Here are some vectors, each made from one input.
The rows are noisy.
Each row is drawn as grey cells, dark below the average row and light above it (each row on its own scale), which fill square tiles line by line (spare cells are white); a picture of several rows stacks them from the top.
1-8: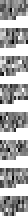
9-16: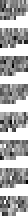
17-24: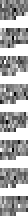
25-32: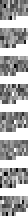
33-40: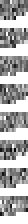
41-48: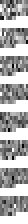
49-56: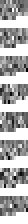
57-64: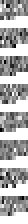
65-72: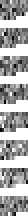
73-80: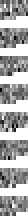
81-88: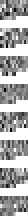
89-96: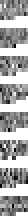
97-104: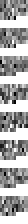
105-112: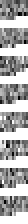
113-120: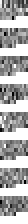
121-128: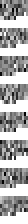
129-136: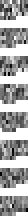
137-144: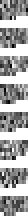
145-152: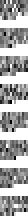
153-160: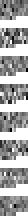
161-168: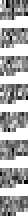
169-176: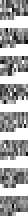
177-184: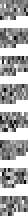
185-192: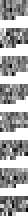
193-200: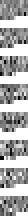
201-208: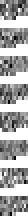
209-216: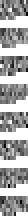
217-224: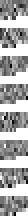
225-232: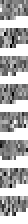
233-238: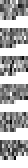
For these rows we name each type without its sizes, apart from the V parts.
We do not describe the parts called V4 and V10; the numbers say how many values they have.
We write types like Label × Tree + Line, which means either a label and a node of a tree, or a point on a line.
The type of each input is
(Bool × Label + V10) × (Line + V4).
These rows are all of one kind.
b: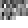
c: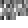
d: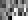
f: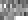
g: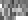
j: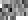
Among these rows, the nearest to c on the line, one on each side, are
f and g.
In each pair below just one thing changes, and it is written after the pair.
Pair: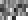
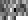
the value of V4
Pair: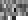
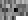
the value of V4
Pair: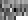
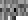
the value of V4
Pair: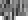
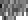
the value of V4
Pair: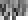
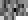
the value of V4
